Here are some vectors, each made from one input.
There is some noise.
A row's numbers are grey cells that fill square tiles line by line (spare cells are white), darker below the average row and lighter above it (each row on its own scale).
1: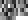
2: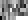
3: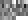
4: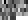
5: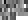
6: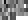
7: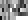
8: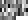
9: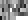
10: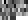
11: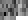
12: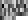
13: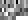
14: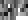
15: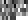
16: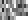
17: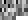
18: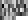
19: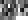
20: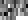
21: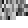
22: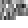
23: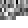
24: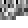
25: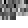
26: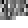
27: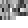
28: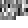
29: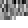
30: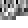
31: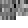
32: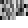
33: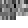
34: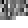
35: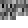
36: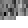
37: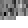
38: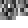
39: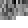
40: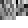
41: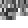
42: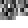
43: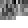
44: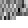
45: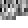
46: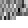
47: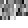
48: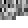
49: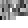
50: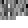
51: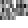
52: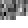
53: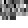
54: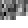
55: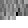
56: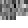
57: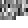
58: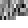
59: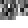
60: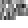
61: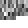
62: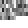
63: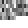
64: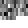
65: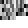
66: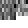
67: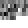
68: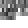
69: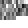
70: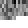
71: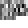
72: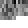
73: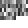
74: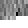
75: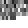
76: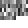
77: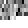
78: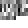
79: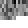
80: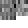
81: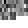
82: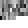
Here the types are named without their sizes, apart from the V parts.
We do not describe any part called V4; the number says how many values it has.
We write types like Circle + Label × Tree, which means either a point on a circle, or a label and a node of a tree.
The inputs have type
(Bool × Bool × Bool + Line) × V4.
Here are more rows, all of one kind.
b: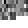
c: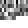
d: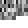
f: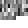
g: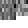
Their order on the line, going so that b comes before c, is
g, f, d, b, c.
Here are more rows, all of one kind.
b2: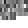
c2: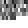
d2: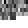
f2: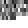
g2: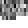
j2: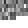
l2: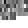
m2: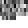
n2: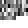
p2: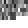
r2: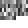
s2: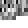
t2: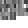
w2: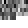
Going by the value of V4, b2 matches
j2, l2 and t2.
